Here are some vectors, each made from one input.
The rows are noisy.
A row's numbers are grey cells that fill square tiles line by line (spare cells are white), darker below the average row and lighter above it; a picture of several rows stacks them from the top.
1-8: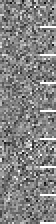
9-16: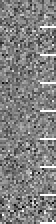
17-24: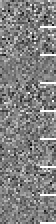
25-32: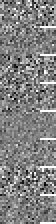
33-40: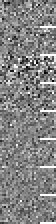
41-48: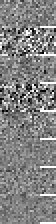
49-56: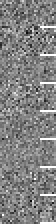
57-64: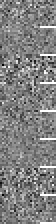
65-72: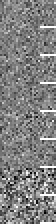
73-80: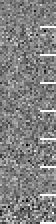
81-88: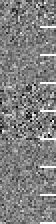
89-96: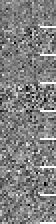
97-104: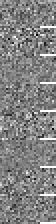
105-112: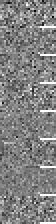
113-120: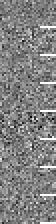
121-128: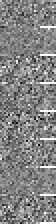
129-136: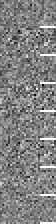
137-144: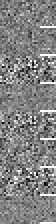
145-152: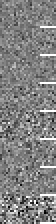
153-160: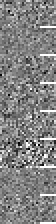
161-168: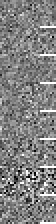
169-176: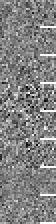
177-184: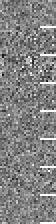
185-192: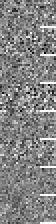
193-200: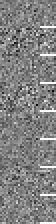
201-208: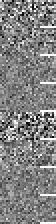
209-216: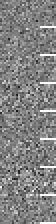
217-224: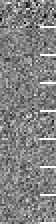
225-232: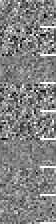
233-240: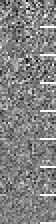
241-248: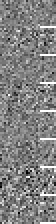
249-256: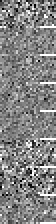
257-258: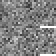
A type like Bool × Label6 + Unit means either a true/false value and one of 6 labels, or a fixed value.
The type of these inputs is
Bool × (Circle14 + Tree11 + Unit) × Label12.
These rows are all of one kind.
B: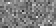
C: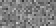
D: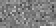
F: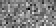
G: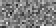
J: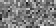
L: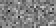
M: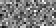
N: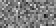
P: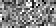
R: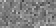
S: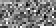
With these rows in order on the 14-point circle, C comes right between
N and R.
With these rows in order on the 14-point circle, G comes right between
B and L.
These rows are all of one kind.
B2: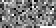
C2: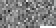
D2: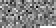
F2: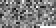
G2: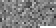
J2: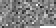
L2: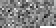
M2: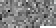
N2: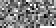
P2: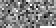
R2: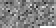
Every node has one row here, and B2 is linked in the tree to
C2, D2, L2, P2 and R2.
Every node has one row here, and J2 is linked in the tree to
D2.
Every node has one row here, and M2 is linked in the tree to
R2.
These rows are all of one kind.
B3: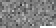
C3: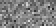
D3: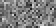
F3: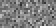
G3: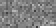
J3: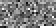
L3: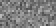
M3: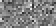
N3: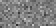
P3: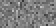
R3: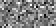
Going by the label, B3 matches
F3, J3, L3 and P3.
